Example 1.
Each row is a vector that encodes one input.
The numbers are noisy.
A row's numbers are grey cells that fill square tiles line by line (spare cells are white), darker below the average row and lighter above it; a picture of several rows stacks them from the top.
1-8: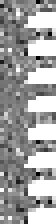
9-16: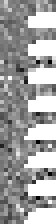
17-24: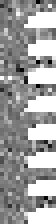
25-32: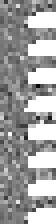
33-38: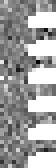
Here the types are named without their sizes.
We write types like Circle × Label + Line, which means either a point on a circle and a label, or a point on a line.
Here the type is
Tree + Unit.
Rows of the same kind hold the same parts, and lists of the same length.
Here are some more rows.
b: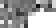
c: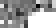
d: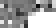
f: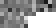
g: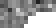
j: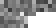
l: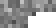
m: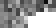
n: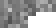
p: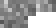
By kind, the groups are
b, c, d
f, g, j, l, m, n, p

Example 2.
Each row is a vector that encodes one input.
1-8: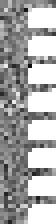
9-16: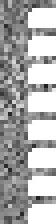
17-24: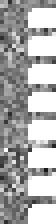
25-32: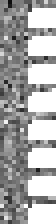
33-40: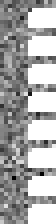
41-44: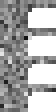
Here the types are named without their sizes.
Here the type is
Tree + Unit.
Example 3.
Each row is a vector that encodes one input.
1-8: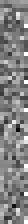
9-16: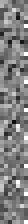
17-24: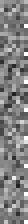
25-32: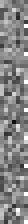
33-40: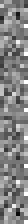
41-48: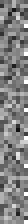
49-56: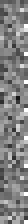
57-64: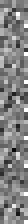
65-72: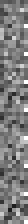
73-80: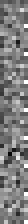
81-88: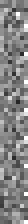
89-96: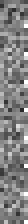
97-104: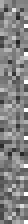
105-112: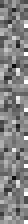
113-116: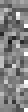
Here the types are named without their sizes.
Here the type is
Circle.
